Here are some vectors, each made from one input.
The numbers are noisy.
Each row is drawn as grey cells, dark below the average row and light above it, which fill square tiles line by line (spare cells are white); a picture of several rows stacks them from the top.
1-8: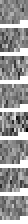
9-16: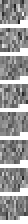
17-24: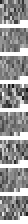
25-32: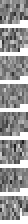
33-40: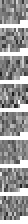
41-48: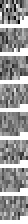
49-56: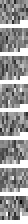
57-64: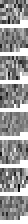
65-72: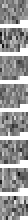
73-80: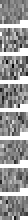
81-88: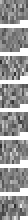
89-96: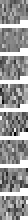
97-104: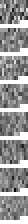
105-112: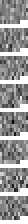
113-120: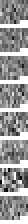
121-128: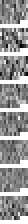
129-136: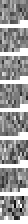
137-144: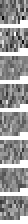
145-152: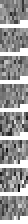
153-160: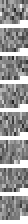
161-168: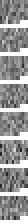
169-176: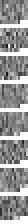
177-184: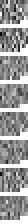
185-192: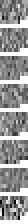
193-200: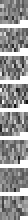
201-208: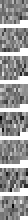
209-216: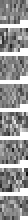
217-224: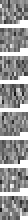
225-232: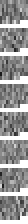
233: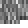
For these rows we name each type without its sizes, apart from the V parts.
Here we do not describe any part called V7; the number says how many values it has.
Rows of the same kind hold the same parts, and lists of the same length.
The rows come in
4 kinds.
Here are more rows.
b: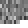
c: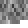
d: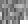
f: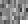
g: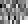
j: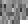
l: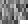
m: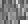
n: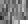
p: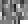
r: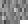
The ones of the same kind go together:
b, f, m, p, r
c, g, j, l
d
n

